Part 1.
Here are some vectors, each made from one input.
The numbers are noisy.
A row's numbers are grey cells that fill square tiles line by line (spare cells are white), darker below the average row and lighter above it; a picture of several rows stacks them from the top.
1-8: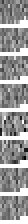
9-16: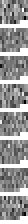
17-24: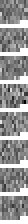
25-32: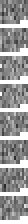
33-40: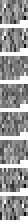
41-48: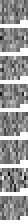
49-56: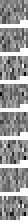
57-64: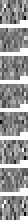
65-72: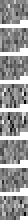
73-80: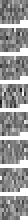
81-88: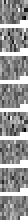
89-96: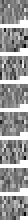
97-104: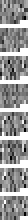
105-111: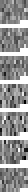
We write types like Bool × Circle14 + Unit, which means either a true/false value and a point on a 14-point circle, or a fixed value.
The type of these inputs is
(Circle6 + Unit) × Label11 + Line8 × Line8.
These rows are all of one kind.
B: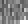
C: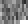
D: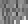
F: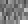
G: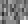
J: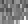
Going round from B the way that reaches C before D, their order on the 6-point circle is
B, C, D, J, F, G.
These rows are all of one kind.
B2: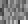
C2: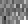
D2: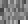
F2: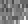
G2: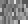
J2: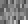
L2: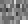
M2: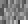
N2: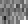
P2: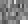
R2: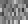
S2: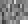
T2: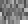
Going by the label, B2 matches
D2, J2 and M2.
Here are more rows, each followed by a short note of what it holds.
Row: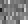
a point on a 6-point circle and one of 11 labels
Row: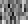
a point on each of two 8-point lines
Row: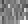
one of 11 labels
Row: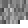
one of 11 labels
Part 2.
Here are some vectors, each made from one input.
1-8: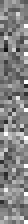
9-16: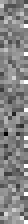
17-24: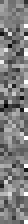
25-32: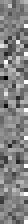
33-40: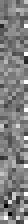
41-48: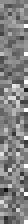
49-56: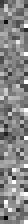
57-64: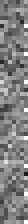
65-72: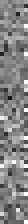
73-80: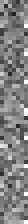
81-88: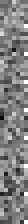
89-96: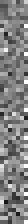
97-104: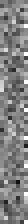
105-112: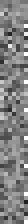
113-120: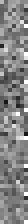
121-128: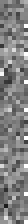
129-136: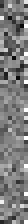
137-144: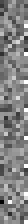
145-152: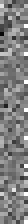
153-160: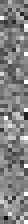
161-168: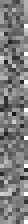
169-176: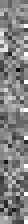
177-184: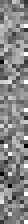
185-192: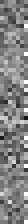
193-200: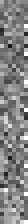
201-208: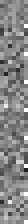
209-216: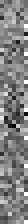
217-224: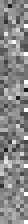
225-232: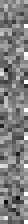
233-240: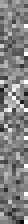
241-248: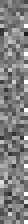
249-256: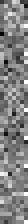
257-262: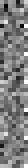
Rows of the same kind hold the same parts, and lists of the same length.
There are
4 kinds of row.
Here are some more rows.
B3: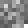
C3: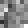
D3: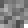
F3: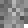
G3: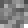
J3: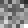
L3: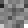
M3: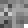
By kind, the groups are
B3
C3
D3, G3, J3, L3
F3, M3

